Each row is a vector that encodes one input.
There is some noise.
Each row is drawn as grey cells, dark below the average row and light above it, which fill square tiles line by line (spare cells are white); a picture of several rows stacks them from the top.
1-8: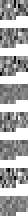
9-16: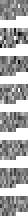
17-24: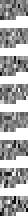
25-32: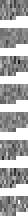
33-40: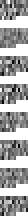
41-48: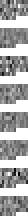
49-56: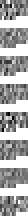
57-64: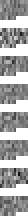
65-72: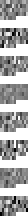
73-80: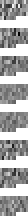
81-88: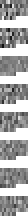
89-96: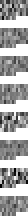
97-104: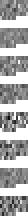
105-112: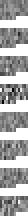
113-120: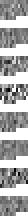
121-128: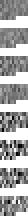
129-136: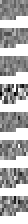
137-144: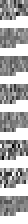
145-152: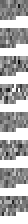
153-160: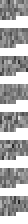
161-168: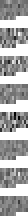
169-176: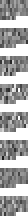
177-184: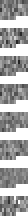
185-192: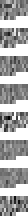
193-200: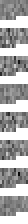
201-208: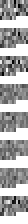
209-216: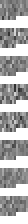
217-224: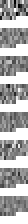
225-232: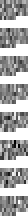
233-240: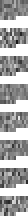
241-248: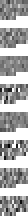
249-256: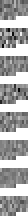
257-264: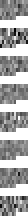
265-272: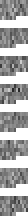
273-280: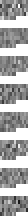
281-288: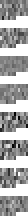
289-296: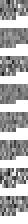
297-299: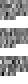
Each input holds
a point on a 10-point line.
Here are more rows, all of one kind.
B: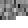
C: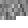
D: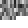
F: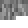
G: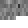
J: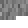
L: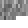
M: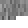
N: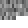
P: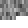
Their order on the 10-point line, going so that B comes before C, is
B, L, M, N, D, C, P, J, G, F.
